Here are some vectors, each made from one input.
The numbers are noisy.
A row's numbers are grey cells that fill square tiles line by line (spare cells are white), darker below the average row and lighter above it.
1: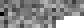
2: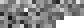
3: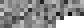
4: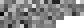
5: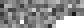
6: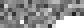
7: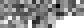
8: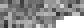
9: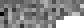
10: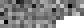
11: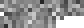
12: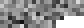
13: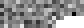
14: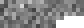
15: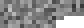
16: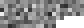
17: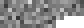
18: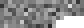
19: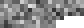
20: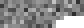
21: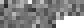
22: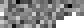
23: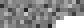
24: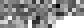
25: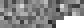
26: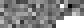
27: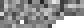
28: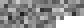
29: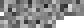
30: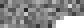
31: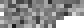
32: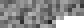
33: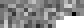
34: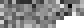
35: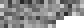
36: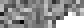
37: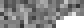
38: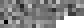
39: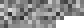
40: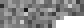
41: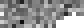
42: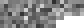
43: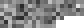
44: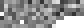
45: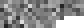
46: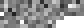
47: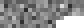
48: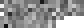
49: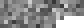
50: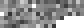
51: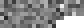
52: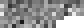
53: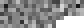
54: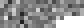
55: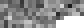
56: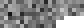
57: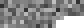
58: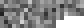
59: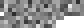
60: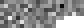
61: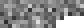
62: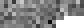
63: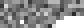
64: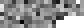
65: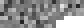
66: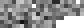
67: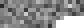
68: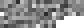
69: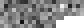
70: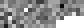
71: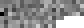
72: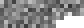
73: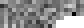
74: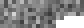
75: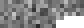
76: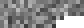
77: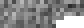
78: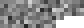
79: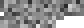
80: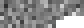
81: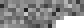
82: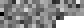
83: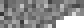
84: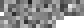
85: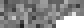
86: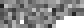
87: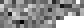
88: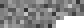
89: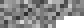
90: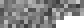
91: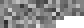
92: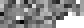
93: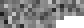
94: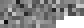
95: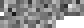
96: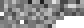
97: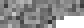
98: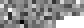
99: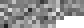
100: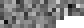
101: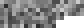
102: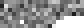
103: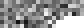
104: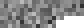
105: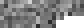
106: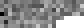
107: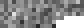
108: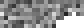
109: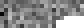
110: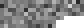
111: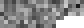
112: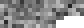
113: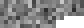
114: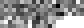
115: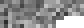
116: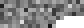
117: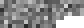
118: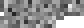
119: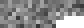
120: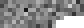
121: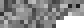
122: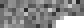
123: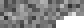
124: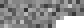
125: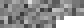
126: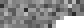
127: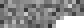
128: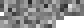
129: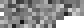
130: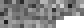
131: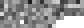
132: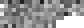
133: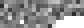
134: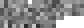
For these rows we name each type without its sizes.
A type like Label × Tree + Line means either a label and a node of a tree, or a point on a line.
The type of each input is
List(Line).
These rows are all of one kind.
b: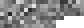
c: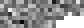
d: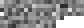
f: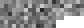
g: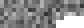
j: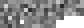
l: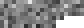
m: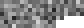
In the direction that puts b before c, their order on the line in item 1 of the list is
d, b, j, m, g, l, f, c.
